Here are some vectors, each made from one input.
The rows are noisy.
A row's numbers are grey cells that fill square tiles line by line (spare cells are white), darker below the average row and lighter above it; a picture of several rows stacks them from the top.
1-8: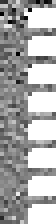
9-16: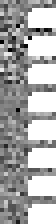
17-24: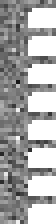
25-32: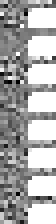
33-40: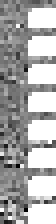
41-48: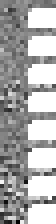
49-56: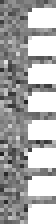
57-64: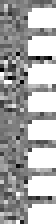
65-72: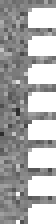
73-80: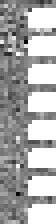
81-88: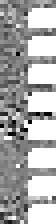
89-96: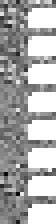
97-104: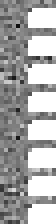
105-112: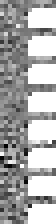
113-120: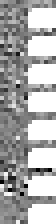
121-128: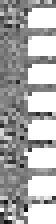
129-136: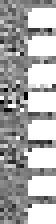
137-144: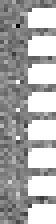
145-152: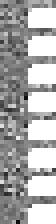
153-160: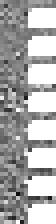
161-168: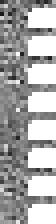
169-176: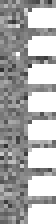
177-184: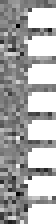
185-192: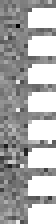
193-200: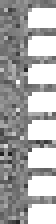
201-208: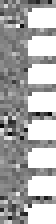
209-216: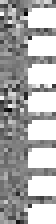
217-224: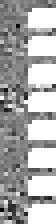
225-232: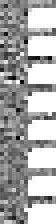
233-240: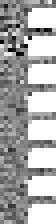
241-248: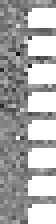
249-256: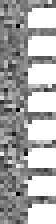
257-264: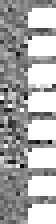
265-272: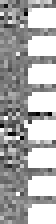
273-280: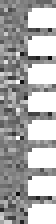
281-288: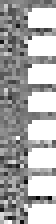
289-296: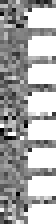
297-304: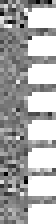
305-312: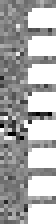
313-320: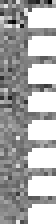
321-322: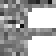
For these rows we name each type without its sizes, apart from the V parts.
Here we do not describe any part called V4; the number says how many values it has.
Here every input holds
a point on a circle, a true/false value and a value of V4.
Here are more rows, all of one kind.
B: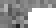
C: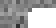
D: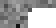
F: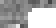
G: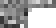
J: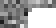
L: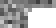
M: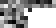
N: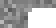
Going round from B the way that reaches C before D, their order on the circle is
B, N, L, F, C, M, D, J, G.
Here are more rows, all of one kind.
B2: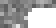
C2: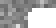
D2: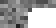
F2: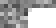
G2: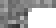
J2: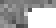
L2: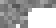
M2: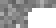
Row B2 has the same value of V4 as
F2 and L2.
